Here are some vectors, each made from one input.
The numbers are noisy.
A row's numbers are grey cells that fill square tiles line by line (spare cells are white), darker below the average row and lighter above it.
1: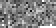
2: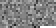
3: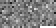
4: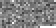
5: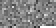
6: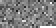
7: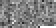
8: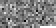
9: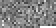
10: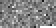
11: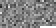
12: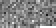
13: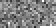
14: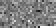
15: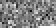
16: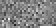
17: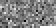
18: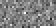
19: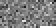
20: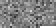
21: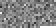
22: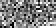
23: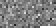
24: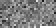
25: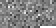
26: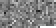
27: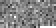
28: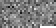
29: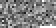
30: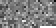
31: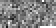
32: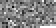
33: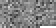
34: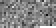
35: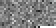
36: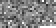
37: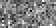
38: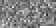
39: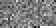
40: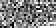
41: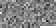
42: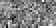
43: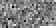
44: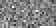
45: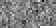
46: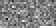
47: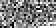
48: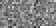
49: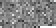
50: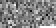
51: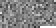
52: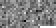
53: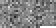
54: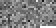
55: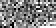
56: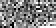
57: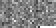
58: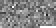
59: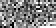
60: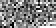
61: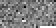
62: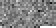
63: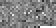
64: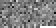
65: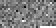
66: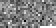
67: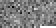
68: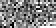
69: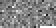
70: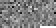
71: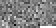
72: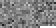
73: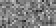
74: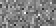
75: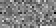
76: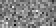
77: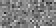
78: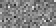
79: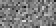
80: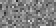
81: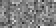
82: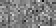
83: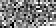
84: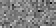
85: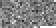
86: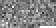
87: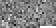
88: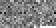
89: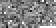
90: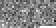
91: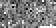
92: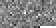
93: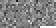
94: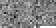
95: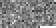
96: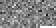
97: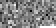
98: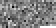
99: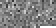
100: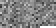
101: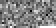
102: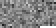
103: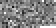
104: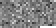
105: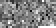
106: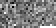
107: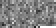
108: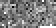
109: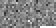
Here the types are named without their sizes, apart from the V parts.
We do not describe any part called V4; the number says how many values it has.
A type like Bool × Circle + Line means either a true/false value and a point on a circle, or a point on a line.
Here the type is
List(Bool × (Line + V4)).
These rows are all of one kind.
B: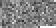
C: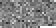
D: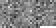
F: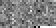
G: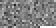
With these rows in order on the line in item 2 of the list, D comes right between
B and F.
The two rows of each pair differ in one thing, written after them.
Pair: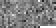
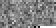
the value of V4 in item 1 of the list
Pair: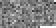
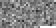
the value of V4 in item 2 of the list
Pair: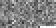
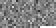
the true/false value in item 1 of the list
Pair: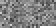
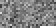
the true/false value in item 2 of the list
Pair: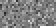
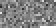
the value of V4 in item 1 of the list
